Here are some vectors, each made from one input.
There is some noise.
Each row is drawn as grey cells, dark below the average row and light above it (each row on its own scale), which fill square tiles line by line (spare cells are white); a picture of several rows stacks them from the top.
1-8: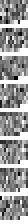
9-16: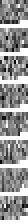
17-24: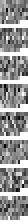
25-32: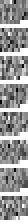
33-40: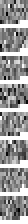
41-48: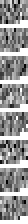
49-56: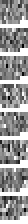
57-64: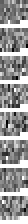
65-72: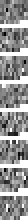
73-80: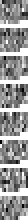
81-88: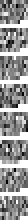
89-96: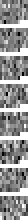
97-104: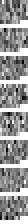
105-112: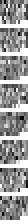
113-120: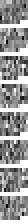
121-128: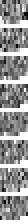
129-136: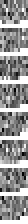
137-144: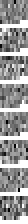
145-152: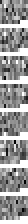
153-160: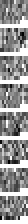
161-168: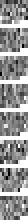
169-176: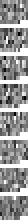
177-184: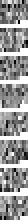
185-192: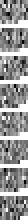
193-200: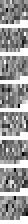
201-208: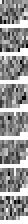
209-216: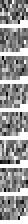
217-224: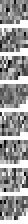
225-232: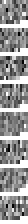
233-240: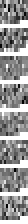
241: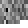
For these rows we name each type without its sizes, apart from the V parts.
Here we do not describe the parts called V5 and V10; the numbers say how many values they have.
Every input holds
three labels, together with either a fixed value, or a value of V5 and a value of V10.
